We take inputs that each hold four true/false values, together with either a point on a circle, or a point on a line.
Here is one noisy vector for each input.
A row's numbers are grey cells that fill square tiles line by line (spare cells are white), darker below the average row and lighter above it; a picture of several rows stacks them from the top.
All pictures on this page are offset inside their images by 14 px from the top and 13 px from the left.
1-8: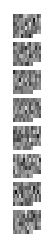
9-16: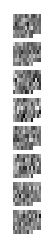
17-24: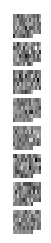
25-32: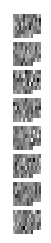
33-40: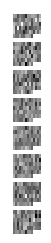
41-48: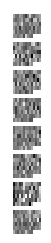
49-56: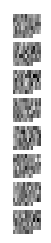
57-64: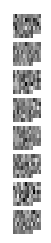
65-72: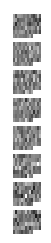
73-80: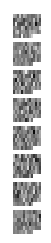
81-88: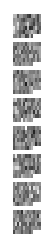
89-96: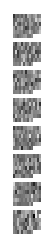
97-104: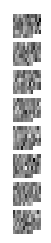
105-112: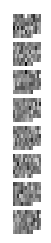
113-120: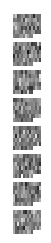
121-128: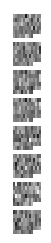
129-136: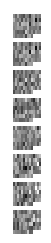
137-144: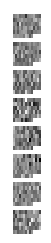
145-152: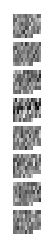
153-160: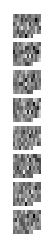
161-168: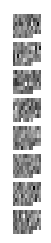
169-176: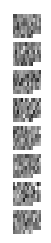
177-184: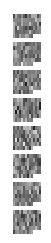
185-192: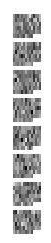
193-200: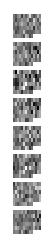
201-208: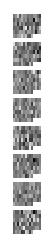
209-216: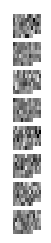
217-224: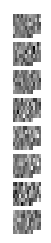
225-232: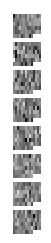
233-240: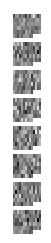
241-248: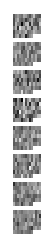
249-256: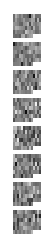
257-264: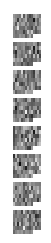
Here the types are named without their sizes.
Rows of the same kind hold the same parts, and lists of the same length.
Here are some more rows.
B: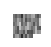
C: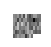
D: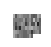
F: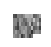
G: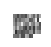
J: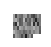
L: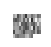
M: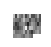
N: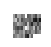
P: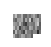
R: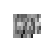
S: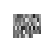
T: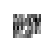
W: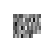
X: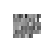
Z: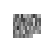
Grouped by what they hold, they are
B, F, G, L, P, R, S, X, Z
C, D, J, M, N, T, W

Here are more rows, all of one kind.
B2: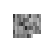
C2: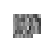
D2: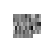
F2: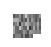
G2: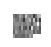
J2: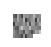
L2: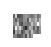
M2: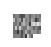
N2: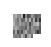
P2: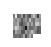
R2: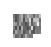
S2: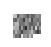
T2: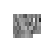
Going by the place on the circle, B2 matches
G2 and R2.
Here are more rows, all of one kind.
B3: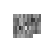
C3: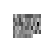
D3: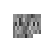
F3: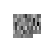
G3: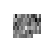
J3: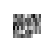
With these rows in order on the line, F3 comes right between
G3 and J3.
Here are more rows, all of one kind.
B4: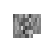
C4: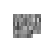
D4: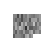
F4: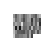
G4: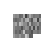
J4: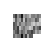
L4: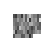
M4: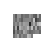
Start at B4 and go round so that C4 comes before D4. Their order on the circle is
B4, C4, J4, M4, G4, L4, D4, F4.
